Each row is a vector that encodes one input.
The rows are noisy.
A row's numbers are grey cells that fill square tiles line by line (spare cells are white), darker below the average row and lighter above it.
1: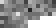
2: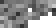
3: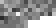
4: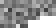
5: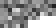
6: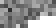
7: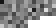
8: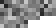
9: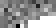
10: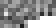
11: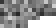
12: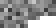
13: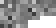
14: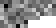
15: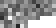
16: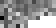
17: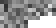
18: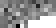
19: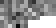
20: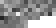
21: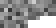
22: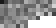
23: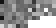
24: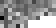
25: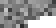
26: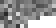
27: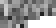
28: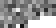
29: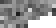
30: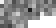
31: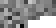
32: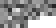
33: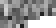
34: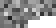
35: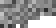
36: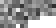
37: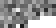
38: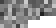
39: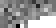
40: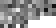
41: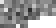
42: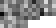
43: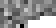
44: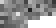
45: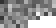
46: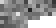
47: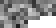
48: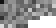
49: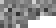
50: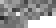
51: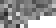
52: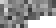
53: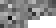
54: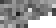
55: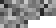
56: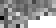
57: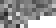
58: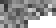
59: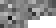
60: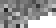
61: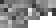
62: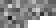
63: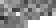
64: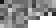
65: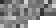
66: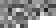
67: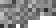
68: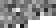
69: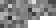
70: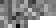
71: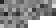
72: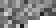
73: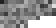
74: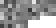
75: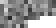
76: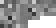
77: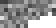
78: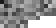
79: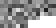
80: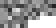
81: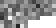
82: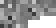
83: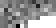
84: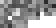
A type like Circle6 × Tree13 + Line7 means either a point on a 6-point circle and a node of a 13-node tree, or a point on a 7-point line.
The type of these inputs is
(Line4 + Line5) × (Tree9 + Unit).
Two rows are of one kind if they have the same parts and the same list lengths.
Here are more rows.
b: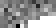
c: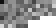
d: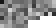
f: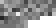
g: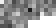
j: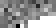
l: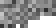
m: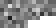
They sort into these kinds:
b, j
c, d
f, g
l, m

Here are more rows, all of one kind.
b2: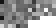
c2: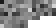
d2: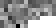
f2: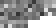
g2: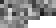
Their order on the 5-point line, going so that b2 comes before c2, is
d2, f2, b2, c2, g2.
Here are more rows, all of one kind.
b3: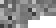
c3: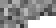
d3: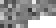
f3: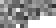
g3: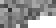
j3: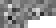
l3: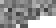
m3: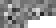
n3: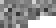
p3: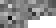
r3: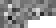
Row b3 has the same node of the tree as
j3, m3, p3 and r3.
